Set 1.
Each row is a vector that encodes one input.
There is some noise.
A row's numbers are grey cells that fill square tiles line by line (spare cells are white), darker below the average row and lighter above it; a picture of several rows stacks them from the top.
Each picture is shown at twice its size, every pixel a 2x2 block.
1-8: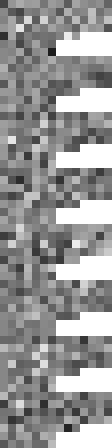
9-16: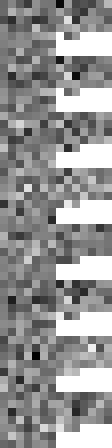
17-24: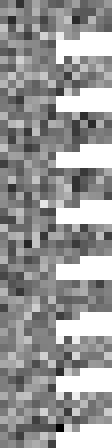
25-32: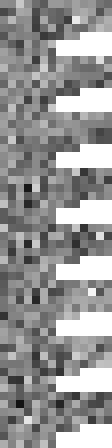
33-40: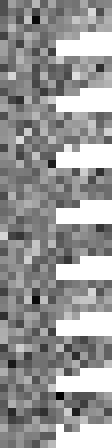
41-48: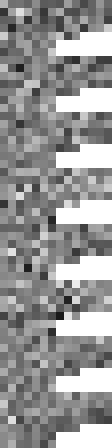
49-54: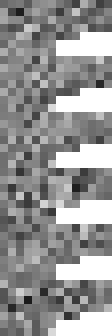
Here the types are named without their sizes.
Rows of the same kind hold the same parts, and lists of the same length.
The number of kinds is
2.
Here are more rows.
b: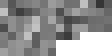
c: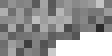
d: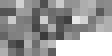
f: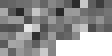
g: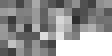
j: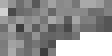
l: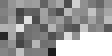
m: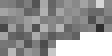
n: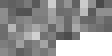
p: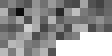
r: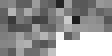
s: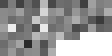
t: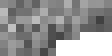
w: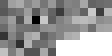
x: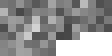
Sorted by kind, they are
b, c, f, j, m, n, p, s, t, x
d, g, l, r, w

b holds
a point on a line.
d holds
three true/false values.
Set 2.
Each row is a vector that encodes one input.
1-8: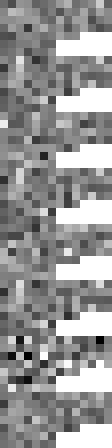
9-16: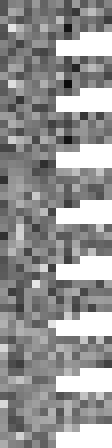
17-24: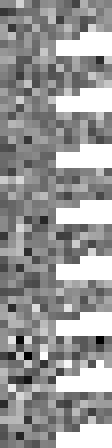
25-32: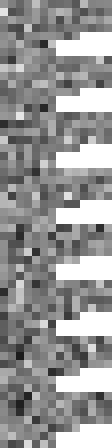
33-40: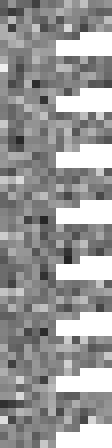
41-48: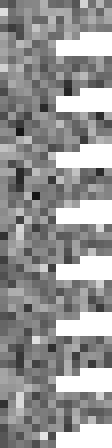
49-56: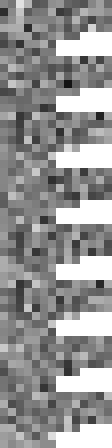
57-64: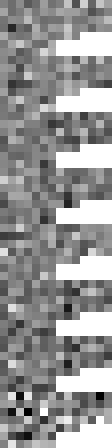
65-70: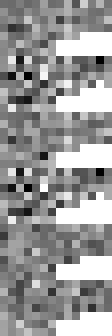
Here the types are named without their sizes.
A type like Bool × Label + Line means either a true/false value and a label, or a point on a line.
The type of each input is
List(Line).
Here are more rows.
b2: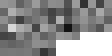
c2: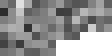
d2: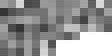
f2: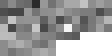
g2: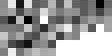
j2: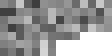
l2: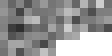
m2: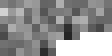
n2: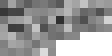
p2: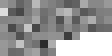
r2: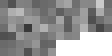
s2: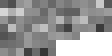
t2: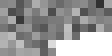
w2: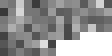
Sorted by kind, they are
b2, c2, m2, r2, s2, w2
d2, f2, j2, l2, n2, p2, t2
g2

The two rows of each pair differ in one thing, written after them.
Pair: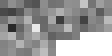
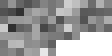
the place on the line in item 2 of the list
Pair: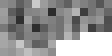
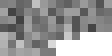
the place on the line in item 2 of the list
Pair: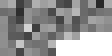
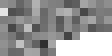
the place on the line in item 1 of the list
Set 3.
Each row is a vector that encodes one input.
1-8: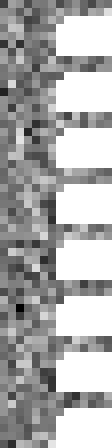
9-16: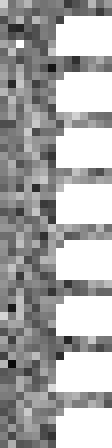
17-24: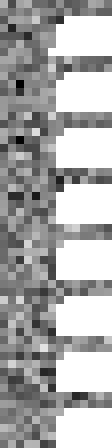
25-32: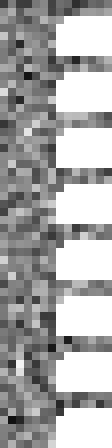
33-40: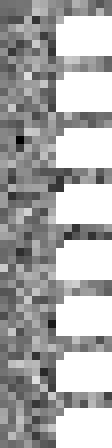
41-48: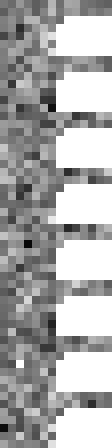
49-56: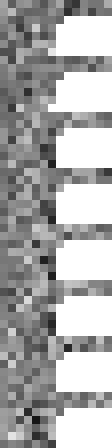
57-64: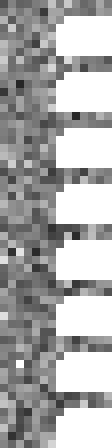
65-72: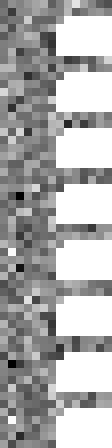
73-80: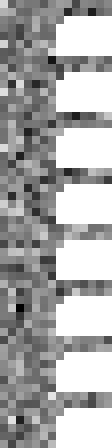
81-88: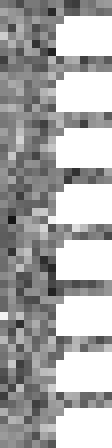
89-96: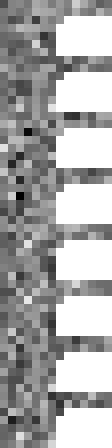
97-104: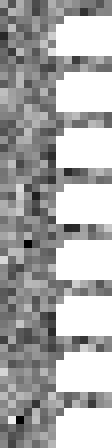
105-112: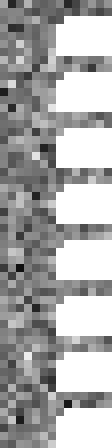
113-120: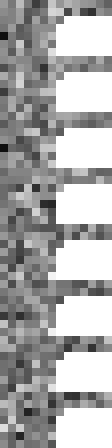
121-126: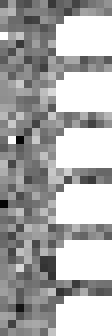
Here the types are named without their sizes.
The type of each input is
(Bool × Bool × Bool × Bool + Unit) × Line.
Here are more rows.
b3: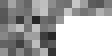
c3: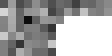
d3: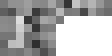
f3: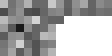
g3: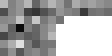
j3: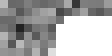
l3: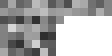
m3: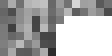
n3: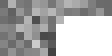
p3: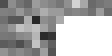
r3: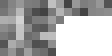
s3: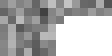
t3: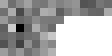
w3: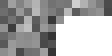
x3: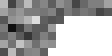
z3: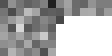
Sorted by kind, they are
b3, l3, m3, n3, p3, w3
c3, d3, f3, g3, j3, r3, s3, t3, x3, z3

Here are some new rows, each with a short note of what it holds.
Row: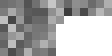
a point on a line and four true/false values
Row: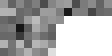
a point on a line and four true/false values
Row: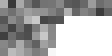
a point on a line and four true/false values
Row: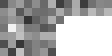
a point on a line and four true/false values
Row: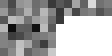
a point on a line and four true/false values
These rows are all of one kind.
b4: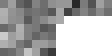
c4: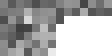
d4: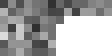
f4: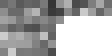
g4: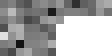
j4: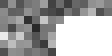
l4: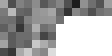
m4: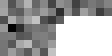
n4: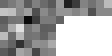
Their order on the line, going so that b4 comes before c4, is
n4, g4, l4, b4, c4, f4, m4, d4, j4.
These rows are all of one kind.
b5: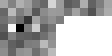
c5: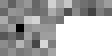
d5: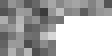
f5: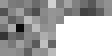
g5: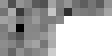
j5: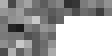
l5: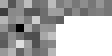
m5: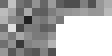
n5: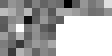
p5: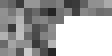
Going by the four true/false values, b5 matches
c5, f5 and l5.
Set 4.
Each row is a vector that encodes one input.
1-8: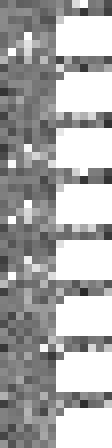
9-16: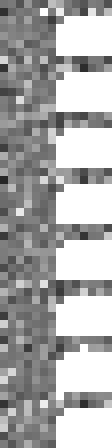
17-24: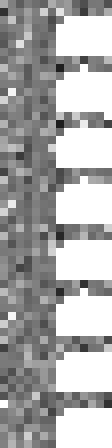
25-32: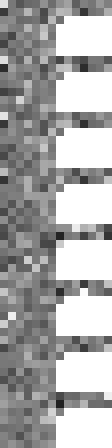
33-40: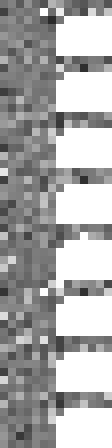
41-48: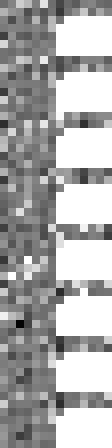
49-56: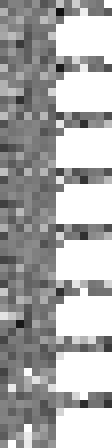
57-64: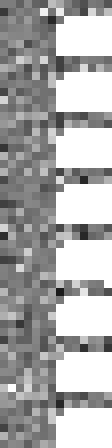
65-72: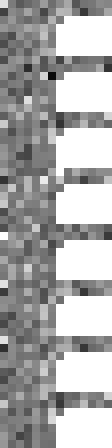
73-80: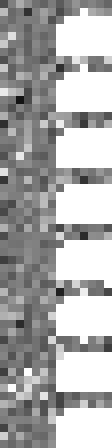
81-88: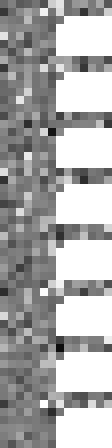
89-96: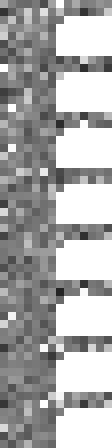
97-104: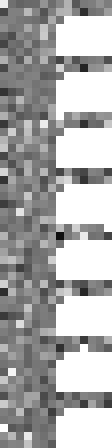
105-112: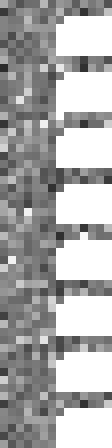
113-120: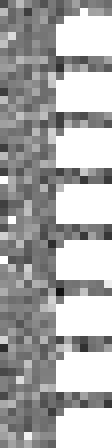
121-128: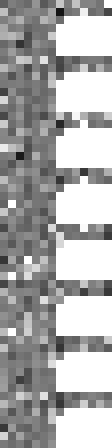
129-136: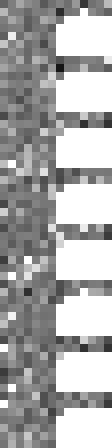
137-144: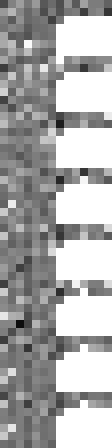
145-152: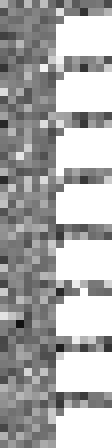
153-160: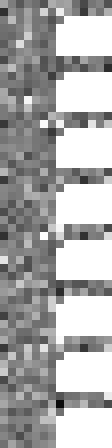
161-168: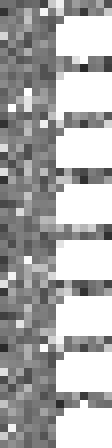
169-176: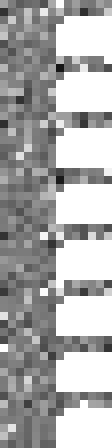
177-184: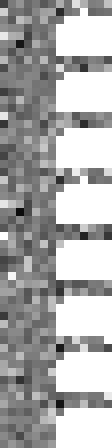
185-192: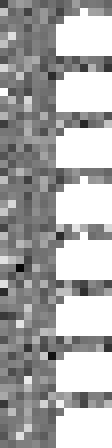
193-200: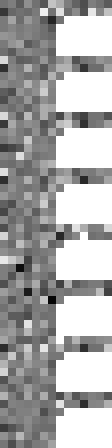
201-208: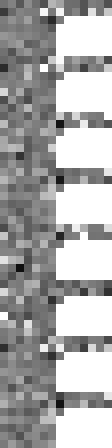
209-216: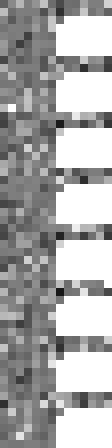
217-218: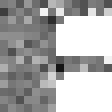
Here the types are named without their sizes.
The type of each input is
Bool × Bool × Bool × Bool + Line.
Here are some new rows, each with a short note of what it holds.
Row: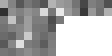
four true/false values
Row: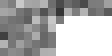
four true/false values
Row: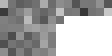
four true/false values
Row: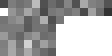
a point on a line
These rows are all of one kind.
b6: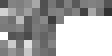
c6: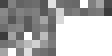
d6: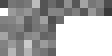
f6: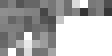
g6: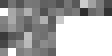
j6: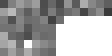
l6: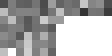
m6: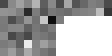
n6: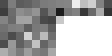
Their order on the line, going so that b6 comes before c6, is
m6, j6, b6, d6, g6, l6, c6, f6, n6.
